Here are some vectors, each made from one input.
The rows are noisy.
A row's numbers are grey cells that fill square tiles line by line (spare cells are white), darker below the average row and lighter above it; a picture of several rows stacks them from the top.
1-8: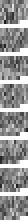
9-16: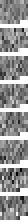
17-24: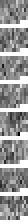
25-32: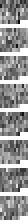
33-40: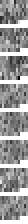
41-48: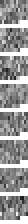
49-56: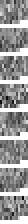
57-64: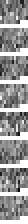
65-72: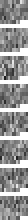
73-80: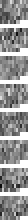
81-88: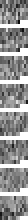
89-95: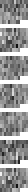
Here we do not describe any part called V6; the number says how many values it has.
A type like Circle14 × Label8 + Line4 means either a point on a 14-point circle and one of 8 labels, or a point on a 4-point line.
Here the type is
Line7 × (Tree7 + V6).
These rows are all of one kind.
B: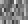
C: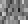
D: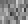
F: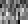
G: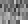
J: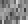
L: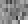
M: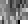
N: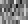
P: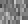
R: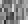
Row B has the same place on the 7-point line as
C and P.
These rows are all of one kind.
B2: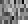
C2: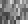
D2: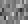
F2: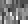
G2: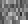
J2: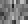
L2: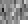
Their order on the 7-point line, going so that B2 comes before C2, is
B2, C2, L2, D2, J2, G2, F2.
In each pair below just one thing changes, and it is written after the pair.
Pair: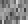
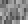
the value of V6
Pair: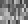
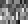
the place on the 7-point line
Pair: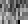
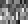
the value of V6
